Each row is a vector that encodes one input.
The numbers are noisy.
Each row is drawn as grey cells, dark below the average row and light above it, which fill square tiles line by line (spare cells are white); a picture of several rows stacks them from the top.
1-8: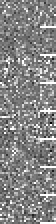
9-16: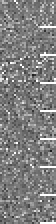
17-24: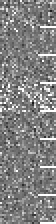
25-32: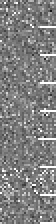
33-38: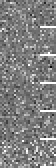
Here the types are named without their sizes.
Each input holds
either a point on a circle, or a point on a line.
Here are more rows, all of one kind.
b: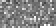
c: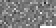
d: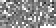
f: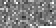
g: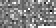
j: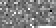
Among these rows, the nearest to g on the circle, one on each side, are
c and f.
